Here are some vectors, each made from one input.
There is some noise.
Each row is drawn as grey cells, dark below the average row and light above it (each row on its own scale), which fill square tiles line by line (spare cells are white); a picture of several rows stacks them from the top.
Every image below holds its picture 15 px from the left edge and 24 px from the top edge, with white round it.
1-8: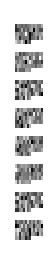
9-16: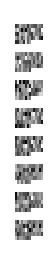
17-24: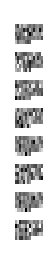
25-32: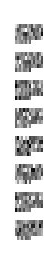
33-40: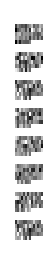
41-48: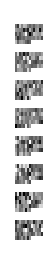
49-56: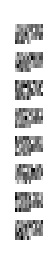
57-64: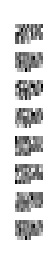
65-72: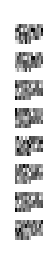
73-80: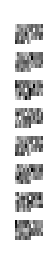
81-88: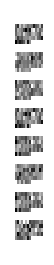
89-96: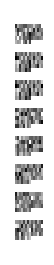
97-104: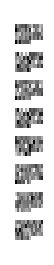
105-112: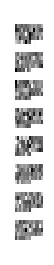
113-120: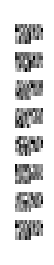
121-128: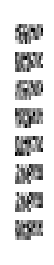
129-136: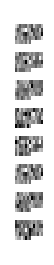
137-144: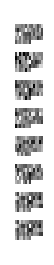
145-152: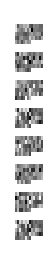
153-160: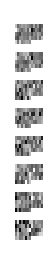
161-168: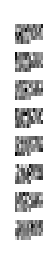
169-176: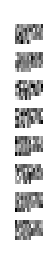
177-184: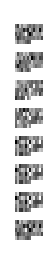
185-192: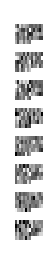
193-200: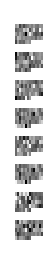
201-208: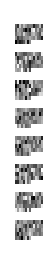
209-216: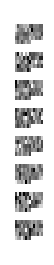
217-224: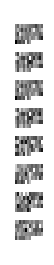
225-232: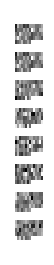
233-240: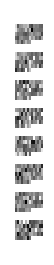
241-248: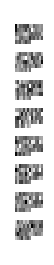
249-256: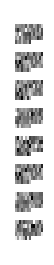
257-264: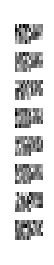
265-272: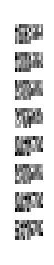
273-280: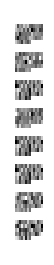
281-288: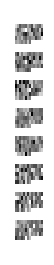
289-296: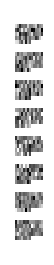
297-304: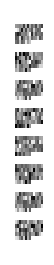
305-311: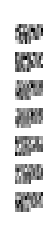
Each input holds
five true/false values.
